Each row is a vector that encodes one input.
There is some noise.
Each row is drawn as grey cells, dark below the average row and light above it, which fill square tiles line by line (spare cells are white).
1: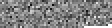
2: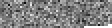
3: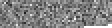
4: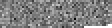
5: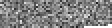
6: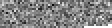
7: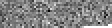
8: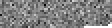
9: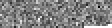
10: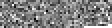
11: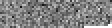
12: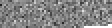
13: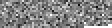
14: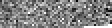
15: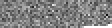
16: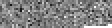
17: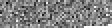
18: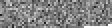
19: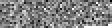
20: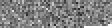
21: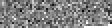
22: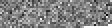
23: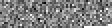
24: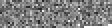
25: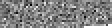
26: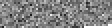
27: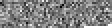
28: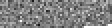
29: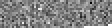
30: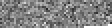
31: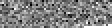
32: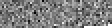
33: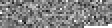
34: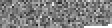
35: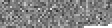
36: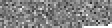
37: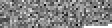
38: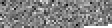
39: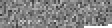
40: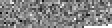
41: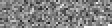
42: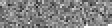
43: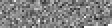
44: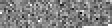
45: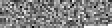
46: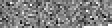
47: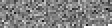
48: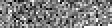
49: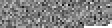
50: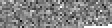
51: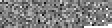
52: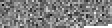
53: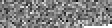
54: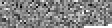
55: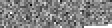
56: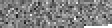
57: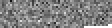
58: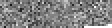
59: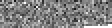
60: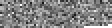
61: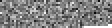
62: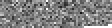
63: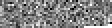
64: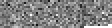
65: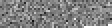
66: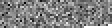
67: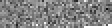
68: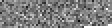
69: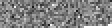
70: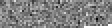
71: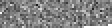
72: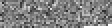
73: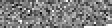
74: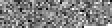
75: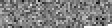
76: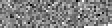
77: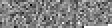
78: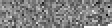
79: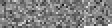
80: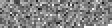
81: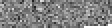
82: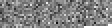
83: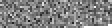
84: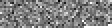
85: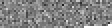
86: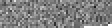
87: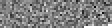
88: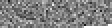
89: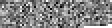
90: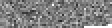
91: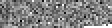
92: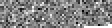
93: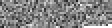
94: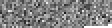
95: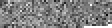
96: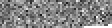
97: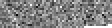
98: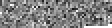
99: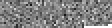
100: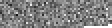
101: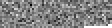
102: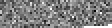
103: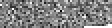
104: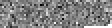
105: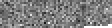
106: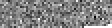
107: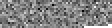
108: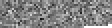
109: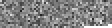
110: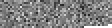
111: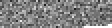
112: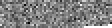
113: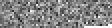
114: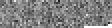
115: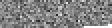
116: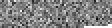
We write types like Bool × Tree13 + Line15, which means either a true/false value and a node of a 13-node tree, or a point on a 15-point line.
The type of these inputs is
Bool × Bool × Bool × (Line7 + Tree10).
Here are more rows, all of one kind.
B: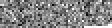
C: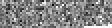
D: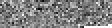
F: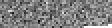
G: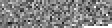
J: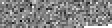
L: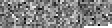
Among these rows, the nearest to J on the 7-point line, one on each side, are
B and G.
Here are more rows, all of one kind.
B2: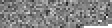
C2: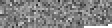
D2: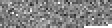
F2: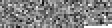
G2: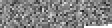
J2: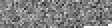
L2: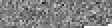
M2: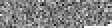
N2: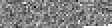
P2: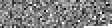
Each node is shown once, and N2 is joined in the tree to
G2 and M2.
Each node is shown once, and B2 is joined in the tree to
D2.
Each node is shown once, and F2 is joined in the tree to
C2, D2, L2 and M2.
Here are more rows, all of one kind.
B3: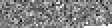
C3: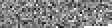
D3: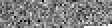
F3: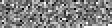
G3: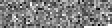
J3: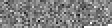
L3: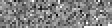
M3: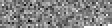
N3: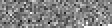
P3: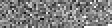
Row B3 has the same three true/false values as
D3, F3, M3 and N3.
